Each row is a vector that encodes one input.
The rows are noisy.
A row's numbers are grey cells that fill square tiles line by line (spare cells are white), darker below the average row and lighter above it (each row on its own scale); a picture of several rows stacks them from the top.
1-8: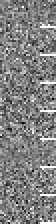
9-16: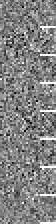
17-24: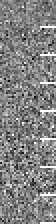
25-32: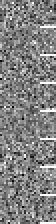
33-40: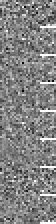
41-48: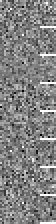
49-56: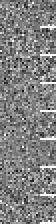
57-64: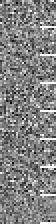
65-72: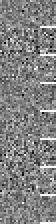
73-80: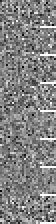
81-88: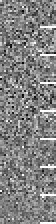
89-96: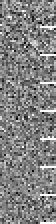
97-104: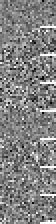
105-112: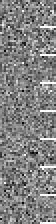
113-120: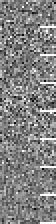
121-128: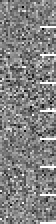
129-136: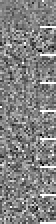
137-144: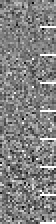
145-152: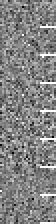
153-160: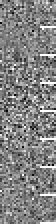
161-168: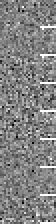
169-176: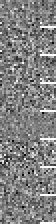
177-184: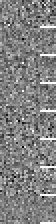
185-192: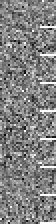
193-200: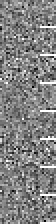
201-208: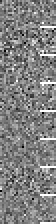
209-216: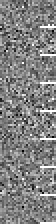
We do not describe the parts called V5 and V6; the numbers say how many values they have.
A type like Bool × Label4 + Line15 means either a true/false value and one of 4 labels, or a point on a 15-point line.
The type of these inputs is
Bool × (Line7 + V5) × (Tree9 + V6).
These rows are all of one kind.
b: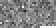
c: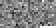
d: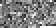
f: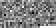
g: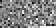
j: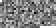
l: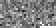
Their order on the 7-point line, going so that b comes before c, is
l, g, d, b, j, f, c.
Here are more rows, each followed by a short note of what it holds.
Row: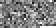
a point on a 7-point line, a node of a 9-node tree and a true/false value
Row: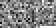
a point on a 7-point line, a true/false value and a value of V6
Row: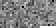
a node of a 9-node tree, a true/false value and a value of V5
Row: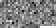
a node of a 9-node tree, a true/false value and a value of V5
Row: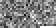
a point on a 7-point line, a true/false value and a value of V6
